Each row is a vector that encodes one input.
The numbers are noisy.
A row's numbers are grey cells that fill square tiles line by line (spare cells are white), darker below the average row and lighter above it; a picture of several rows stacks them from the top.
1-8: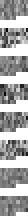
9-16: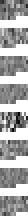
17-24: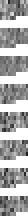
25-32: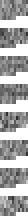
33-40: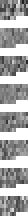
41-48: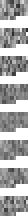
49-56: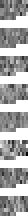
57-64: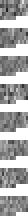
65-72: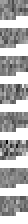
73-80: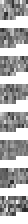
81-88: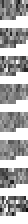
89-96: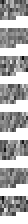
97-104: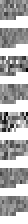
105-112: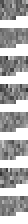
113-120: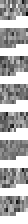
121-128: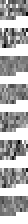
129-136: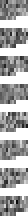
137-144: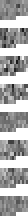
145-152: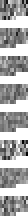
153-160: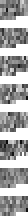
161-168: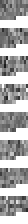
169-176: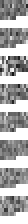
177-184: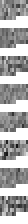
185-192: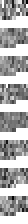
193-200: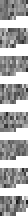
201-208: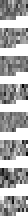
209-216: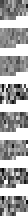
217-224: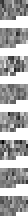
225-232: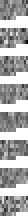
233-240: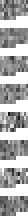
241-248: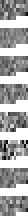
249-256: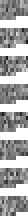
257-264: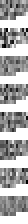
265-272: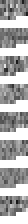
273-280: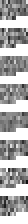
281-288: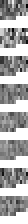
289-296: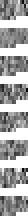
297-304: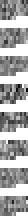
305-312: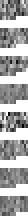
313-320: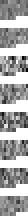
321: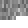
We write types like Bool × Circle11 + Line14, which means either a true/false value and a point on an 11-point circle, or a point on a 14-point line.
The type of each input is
(Bool × Circle8 + Unit) × (Line7 + Tree13) + Line12.
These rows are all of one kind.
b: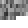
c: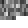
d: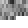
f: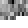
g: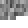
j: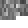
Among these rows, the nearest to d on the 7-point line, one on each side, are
g and j.
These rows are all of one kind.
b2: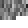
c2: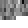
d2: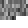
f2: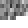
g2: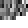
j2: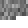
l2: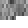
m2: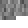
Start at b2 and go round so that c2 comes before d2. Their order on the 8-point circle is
b2, j2, g2, f2, m2, c2, d2, l2.
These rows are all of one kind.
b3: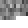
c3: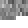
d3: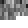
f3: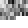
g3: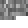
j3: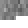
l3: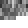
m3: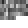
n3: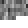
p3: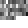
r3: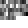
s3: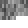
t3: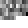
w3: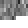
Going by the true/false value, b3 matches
f3, l3 and s3.
